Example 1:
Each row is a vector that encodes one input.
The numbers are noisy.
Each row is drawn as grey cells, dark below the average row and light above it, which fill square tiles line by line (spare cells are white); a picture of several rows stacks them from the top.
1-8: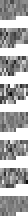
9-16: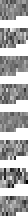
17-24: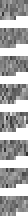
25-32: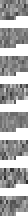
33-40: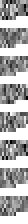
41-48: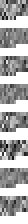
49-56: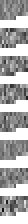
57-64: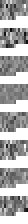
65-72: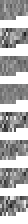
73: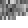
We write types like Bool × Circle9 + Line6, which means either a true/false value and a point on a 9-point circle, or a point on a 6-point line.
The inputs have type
Bool × (Tree10 + Unit).
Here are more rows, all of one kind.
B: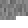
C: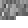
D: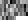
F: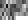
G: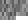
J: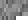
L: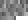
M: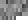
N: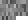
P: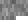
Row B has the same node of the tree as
D, F and L.
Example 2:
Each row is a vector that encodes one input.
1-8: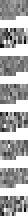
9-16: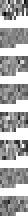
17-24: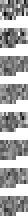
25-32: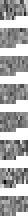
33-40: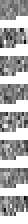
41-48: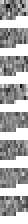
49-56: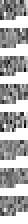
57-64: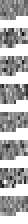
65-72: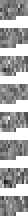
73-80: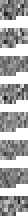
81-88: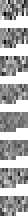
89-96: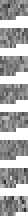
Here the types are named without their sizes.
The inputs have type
(Circle + Unit) × Label.
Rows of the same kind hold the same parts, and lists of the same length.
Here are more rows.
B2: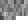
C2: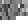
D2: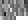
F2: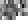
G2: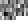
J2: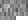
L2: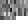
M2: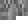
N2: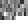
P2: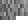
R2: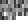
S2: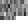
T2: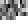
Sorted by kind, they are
B2, D2, F2, J2, N2, R2, T2
C2, G2, L2, M2, P2, S2

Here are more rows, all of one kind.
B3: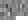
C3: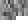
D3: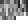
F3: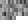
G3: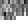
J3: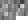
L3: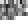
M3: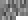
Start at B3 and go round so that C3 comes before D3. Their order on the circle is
B3, L3, C3, F3, J3, D3, M3, G3.
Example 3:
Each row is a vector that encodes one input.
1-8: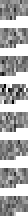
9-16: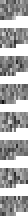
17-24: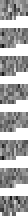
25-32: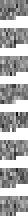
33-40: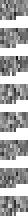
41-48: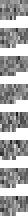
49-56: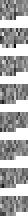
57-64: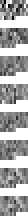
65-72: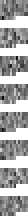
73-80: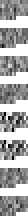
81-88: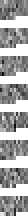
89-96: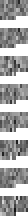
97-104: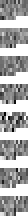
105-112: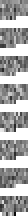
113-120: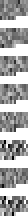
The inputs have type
List2(Line7).
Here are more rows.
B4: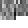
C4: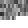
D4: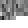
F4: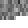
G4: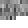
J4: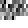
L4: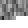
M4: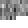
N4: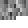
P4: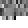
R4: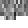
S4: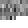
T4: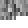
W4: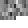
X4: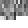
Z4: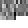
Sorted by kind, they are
B4, G4, M4, N4, P4, R4, S4, T4, W4, X4, Z4
C4, D4, F4, L4
J4

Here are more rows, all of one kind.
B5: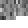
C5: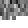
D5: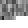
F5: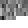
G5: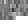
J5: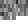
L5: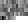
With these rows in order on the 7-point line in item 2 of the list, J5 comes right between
G5 and L5.
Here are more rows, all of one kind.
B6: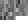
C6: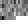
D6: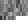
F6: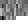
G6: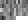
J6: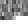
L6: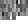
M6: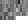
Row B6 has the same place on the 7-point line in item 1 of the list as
D6 and M6.
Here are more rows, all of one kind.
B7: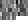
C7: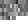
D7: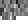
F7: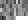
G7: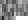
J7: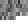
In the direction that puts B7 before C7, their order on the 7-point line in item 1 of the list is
F7, G7, J7, B7, C7, D7.
